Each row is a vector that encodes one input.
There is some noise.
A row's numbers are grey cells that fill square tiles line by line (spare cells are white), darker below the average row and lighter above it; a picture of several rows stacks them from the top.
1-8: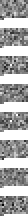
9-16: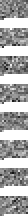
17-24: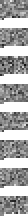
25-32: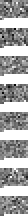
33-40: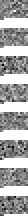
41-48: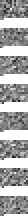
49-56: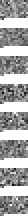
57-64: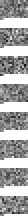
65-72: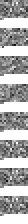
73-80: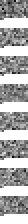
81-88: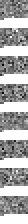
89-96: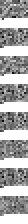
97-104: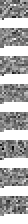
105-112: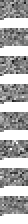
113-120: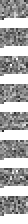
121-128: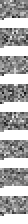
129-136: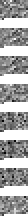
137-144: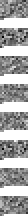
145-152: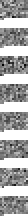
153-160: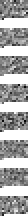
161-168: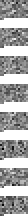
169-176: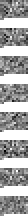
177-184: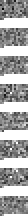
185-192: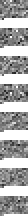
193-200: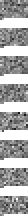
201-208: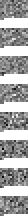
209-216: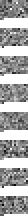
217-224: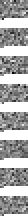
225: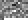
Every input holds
either a point on a 7-point line and a true/false value, or a point on a 17-point line.
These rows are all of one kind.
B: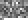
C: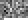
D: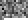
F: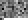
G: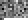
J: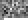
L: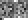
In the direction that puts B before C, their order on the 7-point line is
L, G, F, B, C, J, D.
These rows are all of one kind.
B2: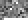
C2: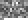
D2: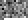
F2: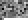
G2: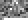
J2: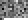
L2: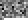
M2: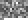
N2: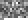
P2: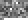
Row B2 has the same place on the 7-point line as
F2, G2 and J2.
